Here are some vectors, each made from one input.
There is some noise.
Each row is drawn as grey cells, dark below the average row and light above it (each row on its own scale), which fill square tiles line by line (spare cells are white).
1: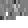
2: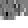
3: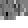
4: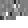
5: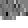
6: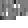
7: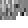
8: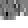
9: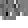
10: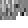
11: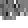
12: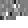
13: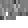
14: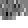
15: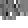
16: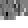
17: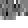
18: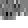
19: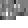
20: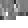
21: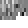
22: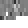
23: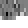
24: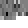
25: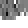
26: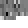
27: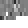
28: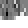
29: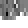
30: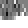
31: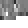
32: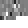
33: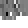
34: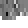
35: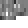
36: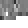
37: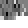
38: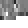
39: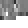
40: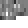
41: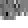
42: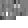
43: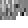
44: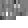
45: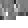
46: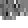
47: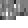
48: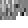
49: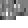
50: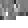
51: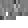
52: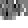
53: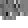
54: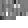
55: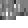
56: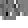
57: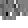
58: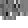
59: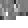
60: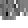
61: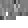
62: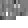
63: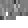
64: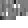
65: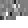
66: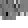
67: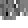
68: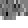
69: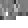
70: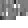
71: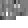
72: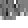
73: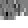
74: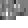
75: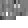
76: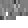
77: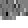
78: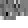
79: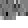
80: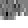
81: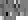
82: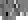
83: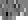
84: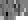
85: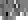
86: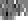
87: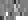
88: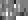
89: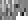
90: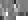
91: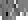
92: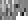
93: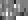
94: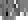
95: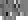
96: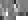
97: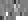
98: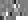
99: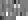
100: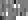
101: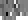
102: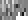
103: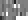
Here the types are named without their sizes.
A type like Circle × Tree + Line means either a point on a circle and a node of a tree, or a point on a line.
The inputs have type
List(Bool × Line).
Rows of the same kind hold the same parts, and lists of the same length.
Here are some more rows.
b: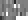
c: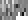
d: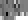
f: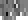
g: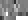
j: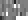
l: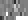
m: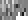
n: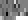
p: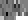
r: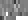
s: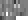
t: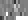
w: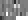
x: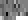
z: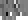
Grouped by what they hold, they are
b, g, j, l, r, s, t, w
c, m
d, f, n, p, x, z

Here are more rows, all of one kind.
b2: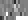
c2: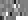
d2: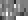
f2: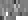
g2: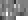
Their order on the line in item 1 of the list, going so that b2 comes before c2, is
d2, g2, f2, b2, c2.
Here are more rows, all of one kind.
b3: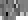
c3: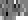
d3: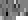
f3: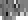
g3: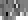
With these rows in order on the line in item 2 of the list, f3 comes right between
c3 and g3.
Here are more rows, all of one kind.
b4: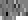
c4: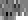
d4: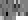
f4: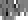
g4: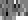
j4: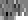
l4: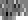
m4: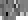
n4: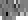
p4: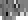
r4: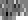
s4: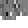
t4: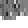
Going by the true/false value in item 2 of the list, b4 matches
m4 and s4.
